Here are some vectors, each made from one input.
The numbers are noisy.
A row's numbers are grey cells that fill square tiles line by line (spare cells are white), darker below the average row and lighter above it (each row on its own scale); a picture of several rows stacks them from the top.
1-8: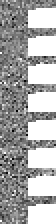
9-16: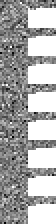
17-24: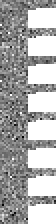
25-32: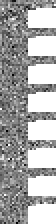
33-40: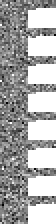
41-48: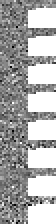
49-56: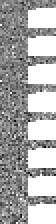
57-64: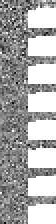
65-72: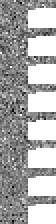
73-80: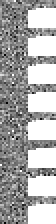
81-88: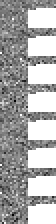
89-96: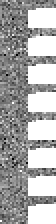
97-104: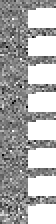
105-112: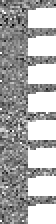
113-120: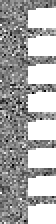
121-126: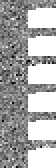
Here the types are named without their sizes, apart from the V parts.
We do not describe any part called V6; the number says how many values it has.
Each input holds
a point on a line and a true/false value, together with a list of values of V6.
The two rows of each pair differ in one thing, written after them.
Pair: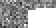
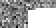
the value of V6 in item 1 of the list
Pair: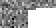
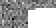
the value of V6 in item 1 of the list
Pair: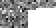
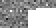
the value of V6 in item 2 of the list
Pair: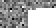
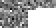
the value of V6 in item 1 of the list
